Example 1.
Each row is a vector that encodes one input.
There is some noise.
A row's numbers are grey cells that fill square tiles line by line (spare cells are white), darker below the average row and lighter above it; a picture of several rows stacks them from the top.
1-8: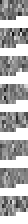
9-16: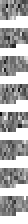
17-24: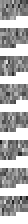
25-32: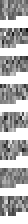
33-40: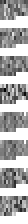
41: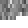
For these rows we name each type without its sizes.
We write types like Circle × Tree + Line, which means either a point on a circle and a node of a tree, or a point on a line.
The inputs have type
Tree + Unit.
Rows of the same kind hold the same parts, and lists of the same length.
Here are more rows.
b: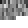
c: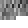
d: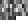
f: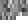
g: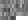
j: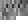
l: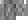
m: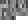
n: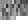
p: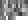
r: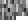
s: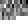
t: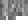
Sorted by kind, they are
b, d, f, g, l, m, p, r, t
c, j, n, s

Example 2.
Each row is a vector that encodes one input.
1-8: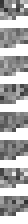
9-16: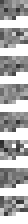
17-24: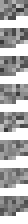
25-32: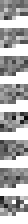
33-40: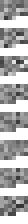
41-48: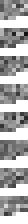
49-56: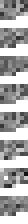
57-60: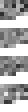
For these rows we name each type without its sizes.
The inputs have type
Line.
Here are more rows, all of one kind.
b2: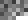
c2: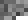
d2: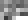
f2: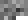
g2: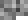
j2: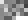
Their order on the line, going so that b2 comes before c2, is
b2, c2, f2, g2, j2, d2.
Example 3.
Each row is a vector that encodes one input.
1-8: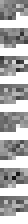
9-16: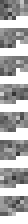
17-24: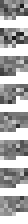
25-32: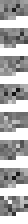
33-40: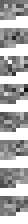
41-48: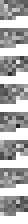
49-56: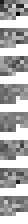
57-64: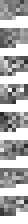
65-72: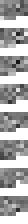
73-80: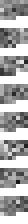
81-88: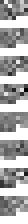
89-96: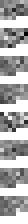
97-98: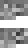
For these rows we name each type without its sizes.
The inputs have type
Circle + Unit.
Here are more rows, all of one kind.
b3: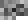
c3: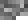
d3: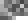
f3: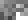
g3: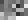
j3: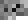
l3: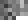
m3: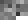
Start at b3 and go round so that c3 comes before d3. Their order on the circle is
b3, f3, l3, c3, m3, g3, d3, j3.
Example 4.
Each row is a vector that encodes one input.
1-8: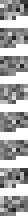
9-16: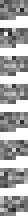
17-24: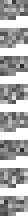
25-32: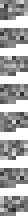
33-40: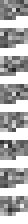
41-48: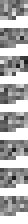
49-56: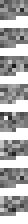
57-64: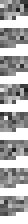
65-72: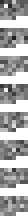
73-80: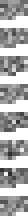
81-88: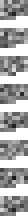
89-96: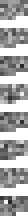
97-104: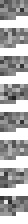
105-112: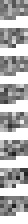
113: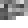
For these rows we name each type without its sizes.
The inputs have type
Label.
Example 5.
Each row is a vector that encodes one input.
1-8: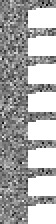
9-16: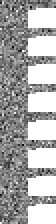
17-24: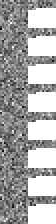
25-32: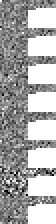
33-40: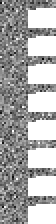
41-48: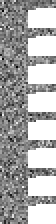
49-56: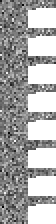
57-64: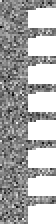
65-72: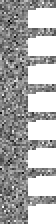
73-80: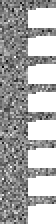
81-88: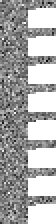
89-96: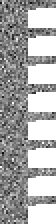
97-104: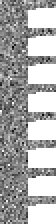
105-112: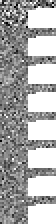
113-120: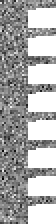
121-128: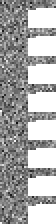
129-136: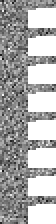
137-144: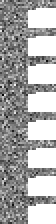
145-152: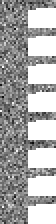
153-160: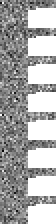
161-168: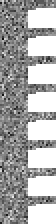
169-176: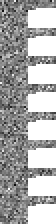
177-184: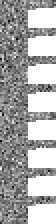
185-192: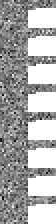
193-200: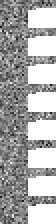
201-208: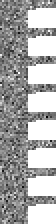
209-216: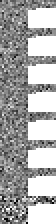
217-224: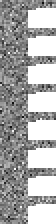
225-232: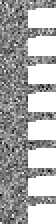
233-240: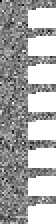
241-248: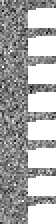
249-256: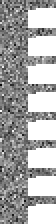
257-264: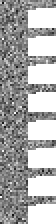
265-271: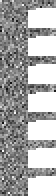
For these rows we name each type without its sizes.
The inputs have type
Bool × Bool × Bool + Unit.
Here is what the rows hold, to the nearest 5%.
A few of them hold a fixed value. The rest hold three true/false values.
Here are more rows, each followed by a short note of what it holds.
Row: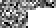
a fixed value
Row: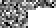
a fixed value
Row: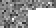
three true/false values
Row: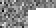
three true/false values
